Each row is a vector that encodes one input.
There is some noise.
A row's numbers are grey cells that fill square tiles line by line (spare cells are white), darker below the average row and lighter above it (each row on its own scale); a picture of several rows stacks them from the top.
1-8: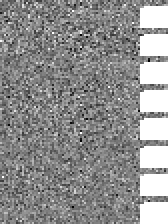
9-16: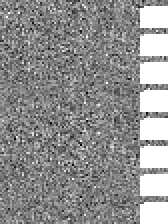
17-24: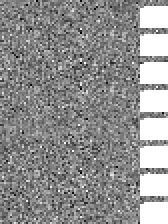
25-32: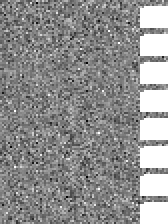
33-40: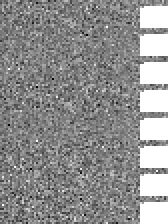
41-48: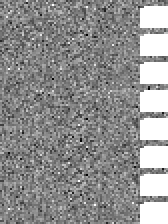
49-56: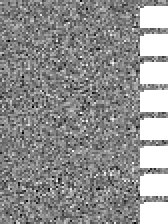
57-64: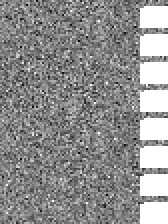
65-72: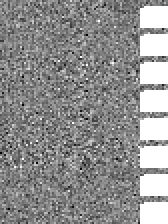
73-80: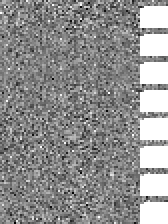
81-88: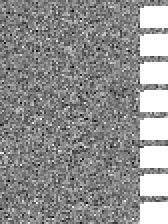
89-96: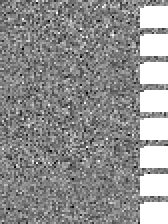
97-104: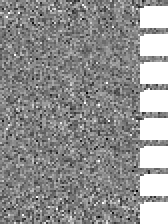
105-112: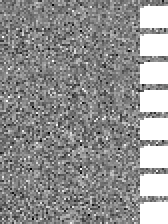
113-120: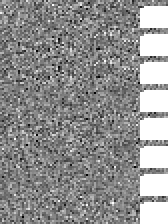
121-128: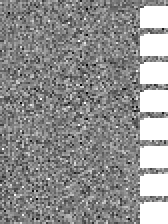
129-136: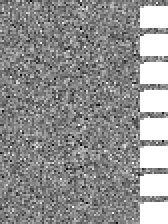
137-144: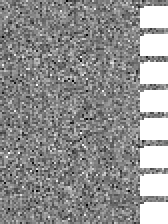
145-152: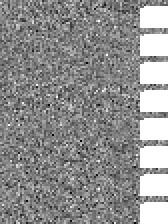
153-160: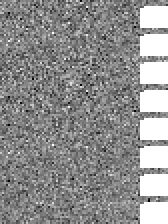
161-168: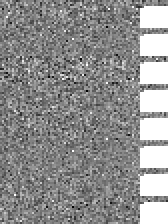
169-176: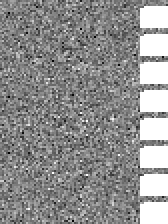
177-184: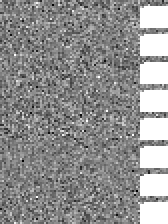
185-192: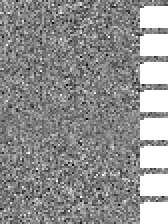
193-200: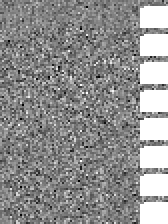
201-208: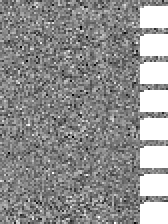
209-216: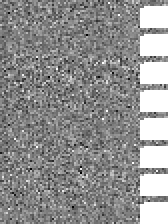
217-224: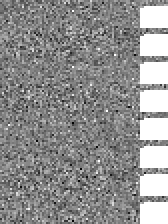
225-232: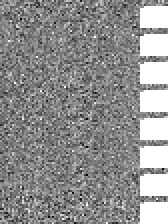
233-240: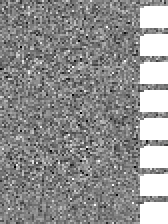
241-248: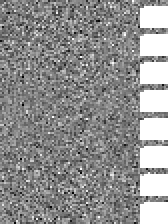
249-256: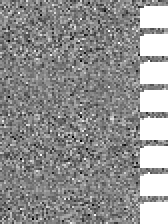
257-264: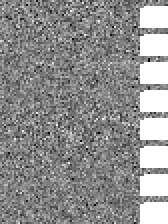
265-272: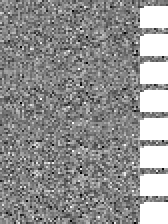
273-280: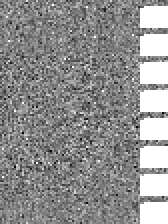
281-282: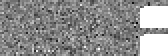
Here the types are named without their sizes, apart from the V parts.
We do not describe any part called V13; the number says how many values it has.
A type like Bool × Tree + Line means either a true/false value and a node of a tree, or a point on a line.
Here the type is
Bool × (List(V13) + Tree).
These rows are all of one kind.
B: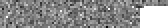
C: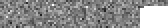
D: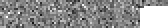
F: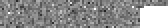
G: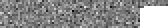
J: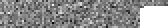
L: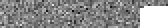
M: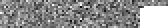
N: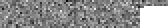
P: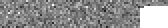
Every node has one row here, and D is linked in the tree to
G.
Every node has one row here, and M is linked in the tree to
P.
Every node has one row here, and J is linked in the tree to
F and P.
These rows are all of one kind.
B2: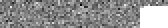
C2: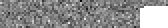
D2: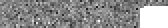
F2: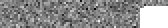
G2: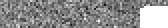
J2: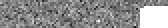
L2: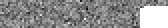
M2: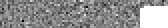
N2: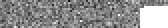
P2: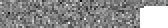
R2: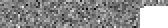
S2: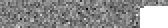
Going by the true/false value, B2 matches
M2 and N2.
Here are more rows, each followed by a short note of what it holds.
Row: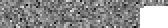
a true/false value, together with a list of one item
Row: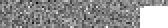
a true/false value, together with a list of one item
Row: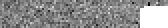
a true/false value, together with the empty list
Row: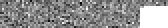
a true/false value, together with a list of one item
